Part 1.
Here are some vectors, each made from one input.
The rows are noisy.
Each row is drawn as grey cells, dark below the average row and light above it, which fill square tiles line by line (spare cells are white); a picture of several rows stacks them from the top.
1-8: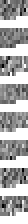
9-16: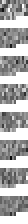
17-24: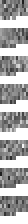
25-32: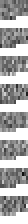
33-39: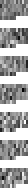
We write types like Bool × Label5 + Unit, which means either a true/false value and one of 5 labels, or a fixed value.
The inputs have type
List2(Line4).
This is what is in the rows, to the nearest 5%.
All of them are lists of up to two points on a 4-point line: about 10% are empty, 40% hold one and 50% two.
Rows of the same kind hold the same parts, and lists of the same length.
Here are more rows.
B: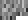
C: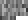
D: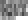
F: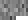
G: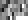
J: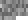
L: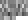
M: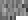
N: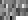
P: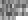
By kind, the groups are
B, C, F, M, N
D, J, L, P
G

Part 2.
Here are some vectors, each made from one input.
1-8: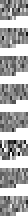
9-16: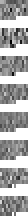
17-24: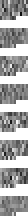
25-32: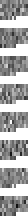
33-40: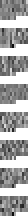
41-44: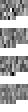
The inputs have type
Label6 × Line6.
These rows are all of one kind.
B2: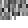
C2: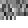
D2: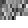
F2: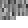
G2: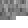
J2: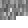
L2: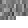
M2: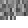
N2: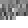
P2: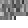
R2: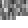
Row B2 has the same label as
G2, N2 and R2.
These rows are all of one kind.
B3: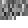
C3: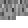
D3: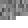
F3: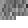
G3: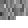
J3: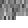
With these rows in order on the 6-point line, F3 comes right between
B3 and D3.
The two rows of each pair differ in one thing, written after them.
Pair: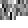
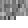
the place on the 6-point line
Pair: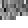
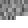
the label
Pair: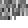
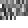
the place on the 6-point line
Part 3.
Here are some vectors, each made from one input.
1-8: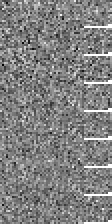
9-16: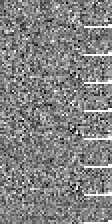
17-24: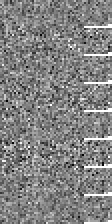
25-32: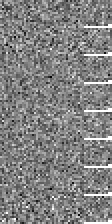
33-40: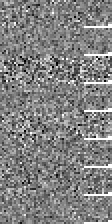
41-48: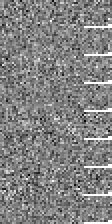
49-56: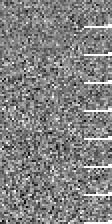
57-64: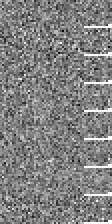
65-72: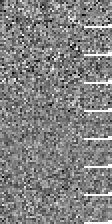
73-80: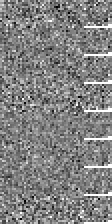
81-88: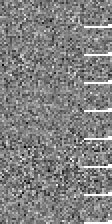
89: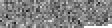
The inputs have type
Bool × (Tree12 + Unit).
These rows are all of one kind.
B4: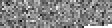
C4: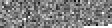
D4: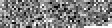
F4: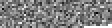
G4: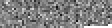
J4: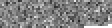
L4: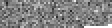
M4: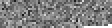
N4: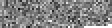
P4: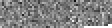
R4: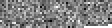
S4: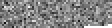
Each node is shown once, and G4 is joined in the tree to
D4.
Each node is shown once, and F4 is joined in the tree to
B4, N4 and P4.
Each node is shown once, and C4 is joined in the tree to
B4.
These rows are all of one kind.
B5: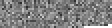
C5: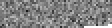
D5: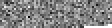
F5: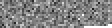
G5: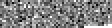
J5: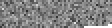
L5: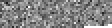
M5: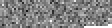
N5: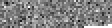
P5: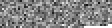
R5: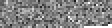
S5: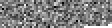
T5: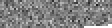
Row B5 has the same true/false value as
R5 and S5.
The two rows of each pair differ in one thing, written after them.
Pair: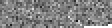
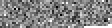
the true/false value
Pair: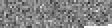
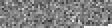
the true/false value
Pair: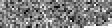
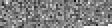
the true/false value
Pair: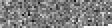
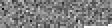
the node of the tree
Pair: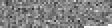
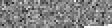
the node of the tree
